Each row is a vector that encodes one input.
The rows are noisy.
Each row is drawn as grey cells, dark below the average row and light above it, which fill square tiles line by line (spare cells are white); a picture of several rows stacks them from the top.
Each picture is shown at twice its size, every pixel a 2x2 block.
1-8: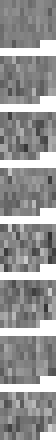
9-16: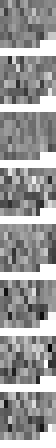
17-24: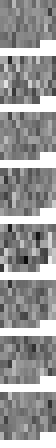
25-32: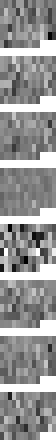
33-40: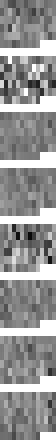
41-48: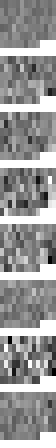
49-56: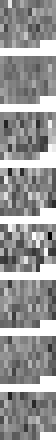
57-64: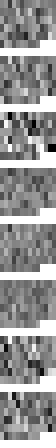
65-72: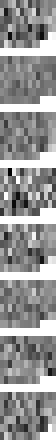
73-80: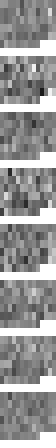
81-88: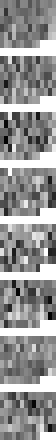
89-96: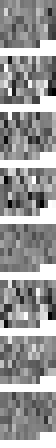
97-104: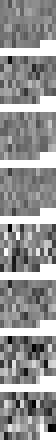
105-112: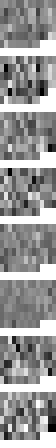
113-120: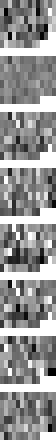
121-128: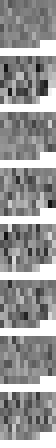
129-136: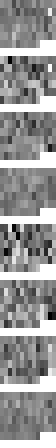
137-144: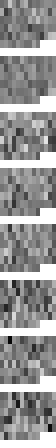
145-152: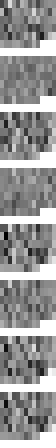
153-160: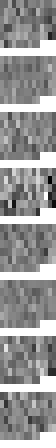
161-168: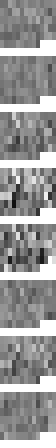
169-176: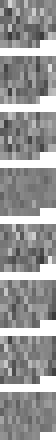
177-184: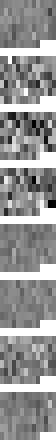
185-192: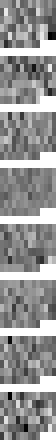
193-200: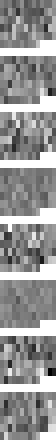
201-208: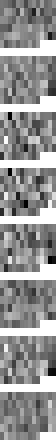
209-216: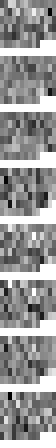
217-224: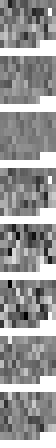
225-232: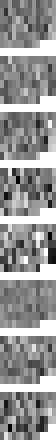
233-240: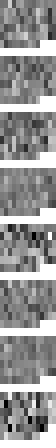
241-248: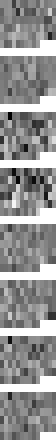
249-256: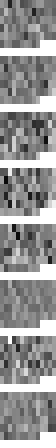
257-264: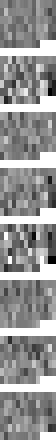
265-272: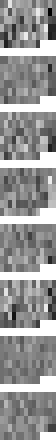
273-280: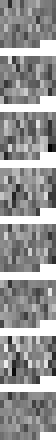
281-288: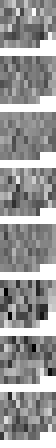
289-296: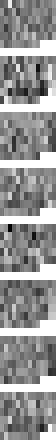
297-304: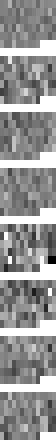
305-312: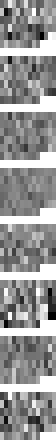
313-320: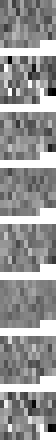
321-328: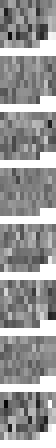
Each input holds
four true/false values, together with either a point on a 10-point line, or a point on a 12-point line.
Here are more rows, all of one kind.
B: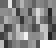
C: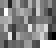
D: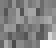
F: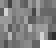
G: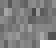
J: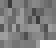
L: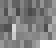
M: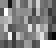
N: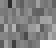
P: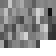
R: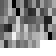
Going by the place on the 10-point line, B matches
L and N.
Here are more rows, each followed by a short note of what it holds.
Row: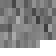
a point on a 10-point line and four true/false values
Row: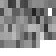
a point on a 12-point line and four true/false values
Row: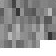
a point on a 12-point line and four true/false values
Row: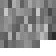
a point on a 10-point line and four true/false values
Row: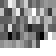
a point on a 10-point line and four true/false values
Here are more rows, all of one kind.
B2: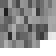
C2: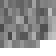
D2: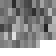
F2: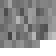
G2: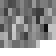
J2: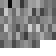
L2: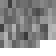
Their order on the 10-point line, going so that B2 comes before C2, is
D2, L2, B2, F2, G2, J2, C2.
